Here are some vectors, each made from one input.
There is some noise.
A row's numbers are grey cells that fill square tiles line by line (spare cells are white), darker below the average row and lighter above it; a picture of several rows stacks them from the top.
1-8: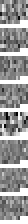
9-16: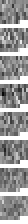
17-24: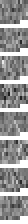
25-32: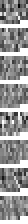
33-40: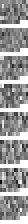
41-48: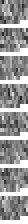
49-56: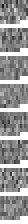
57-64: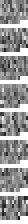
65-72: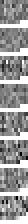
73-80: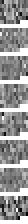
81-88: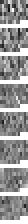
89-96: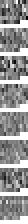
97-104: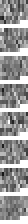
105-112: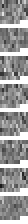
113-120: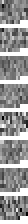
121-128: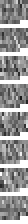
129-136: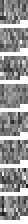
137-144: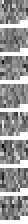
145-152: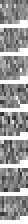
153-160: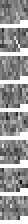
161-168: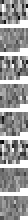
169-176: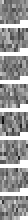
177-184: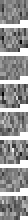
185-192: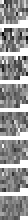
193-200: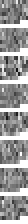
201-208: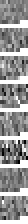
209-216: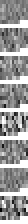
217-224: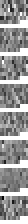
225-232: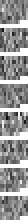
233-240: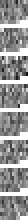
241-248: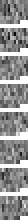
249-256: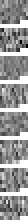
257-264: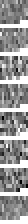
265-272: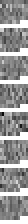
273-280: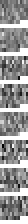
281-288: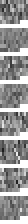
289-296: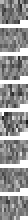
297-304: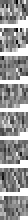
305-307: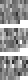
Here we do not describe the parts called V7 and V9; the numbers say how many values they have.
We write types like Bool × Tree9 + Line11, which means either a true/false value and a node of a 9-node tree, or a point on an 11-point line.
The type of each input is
Bool × Bool × Bool × Bool + Line6 + (Tree10 + V7) × V9.
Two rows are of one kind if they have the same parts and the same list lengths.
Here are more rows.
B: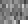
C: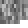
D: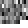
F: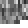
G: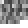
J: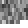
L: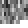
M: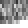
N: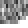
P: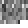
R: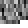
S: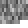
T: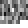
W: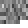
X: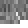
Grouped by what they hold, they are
B, M, P
C, F, G
D, N, W
J, L, R, S, T, X

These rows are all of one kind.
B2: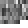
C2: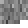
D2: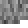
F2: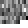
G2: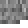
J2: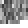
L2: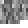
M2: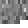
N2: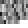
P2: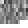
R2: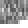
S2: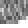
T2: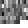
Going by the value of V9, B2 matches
N2 and S2.
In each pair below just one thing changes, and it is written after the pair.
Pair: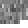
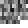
the value of V9
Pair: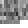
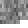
the value of V9
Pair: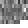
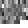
the value of V7
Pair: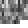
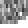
the value of V9
